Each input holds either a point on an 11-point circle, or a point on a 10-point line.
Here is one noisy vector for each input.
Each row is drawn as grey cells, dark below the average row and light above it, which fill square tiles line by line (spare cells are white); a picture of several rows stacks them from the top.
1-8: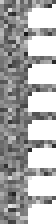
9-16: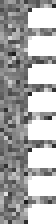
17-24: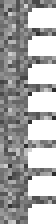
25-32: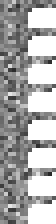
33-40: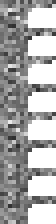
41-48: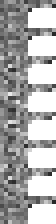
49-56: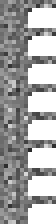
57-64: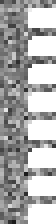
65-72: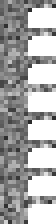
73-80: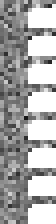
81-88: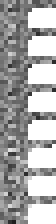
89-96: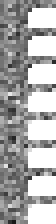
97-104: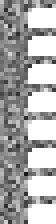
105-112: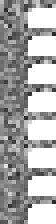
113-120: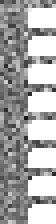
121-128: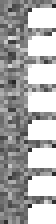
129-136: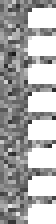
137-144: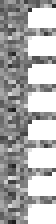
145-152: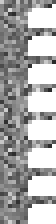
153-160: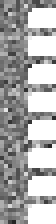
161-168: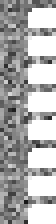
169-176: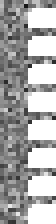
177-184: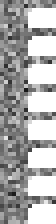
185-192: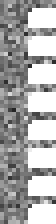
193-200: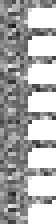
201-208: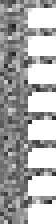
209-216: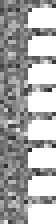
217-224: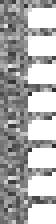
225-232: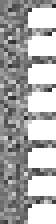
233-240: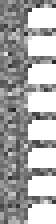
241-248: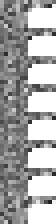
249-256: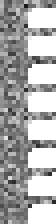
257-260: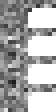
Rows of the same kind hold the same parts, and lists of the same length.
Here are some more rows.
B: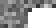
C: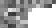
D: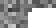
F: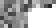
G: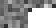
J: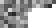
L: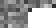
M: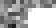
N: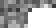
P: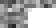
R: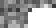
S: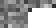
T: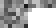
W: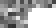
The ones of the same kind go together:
B, D, G, L, N, R, S
C, F, J, M, P, T, W

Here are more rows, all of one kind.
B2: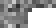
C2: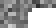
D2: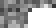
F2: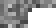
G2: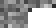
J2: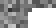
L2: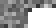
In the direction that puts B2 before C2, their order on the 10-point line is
D2, G2, L2, F2, B2, J2, C2.
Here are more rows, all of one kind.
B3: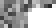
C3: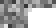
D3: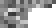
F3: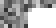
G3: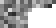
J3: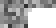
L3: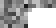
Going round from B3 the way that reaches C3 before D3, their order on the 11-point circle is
B3, F3, L3, J3, C3, D3, G3.
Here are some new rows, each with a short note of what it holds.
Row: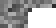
a point on a 10-point line
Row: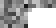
a point on an 11-point circle
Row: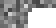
a point on a 10-point line
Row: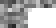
a point on an 11-point circle
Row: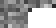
a point on a 10-point line
